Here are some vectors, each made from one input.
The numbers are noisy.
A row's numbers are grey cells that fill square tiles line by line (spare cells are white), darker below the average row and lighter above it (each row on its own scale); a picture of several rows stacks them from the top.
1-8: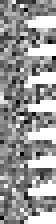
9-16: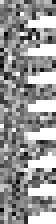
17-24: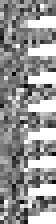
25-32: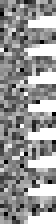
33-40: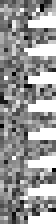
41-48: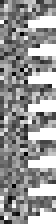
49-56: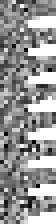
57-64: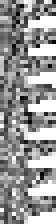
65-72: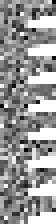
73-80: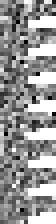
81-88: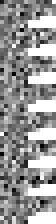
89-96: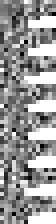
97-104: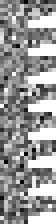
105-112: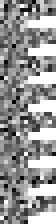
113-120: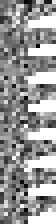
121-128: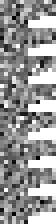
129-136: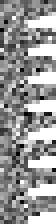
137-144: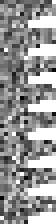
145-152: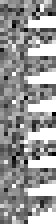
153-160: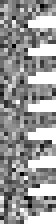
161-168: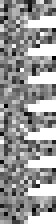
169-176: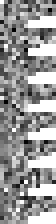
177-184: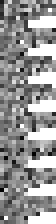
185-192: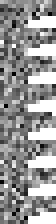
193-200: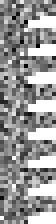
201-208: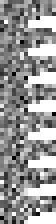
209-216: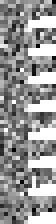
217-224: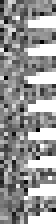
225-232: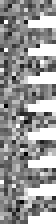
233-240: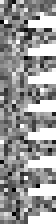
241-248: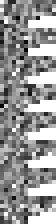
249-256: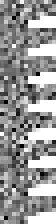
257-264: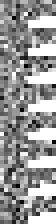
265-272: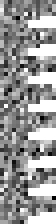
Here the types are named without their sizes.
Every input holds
five true/false values.
